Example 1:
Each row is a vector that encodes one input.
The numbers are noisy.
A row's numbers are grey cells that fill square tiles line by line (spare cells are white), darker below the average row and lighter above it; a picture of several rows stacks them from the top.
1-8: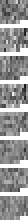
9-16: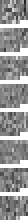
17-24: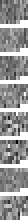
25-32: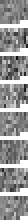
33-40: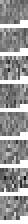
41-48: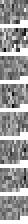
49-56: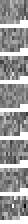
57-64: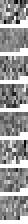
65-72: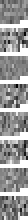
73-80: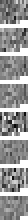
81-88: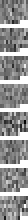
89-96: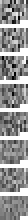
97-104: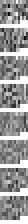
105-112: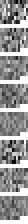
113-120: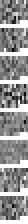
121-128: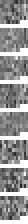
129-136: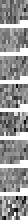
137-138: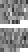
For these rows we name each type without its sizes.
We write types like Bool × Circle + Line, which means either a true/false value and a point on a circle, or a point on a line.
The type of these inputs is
Line.
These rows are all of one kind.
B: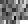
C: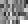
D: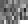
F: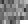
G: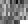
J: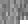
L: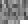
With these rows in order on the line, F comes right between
G and J.
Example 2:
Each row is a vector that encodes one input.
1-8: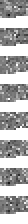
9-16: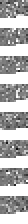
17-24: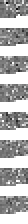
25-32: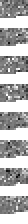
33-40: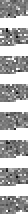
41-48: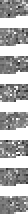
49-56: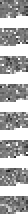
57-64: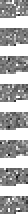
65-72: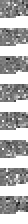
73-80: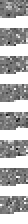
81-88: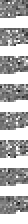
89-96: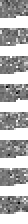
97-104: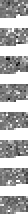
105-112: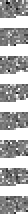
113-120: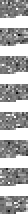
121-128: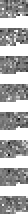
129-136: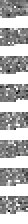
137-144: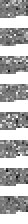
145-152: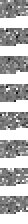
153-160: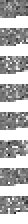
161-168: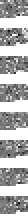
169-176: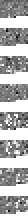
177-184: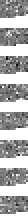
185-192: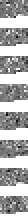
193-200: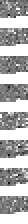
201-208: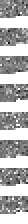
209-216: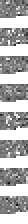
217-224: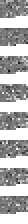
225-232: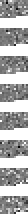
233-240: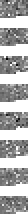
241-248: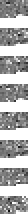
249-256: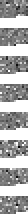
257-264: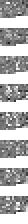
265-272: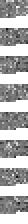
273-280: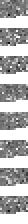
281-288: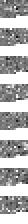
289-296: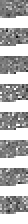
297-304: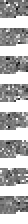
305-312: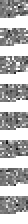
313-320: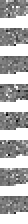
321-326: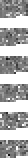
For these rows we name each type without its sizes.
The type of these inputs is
Bool × Bool × Bool × Bool × Bool.
